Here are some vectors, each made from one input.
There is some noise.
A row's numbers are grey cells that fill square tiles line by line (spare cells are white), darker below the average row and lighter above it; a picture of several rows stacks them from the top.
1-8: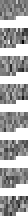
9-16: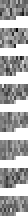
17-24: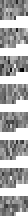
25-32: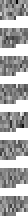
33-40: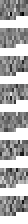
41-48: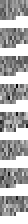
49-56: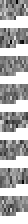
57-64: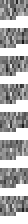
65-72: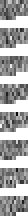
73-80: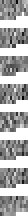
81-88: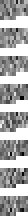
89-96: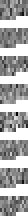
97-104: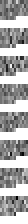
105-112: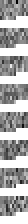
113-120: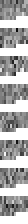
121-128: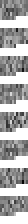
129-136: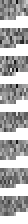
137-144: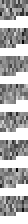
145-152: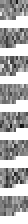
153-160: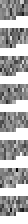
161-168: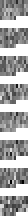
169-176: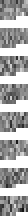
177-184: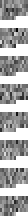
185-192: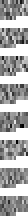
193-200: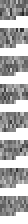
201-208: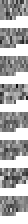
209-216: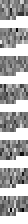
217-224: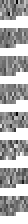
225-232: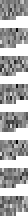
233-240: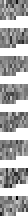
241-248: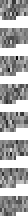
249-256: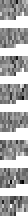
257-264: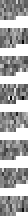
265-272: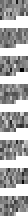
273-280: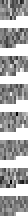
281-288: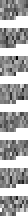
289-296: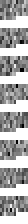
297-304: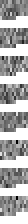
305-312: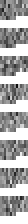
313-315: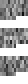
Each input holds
a point on a 3-point line, a point on a 4-point line and a true/false value.
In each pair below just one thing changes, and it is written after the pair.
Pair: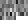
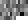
the true/false value
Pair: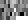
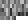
the place on the 4-point line
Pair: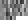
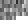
the place on the 3-point line
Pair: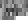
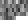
the place on the 4-point line
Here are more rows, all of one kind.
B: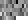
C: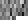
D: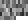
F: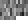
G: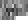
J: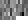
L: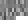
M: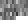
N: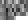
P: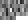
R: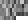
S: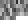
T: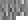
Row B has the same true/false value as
P and S.
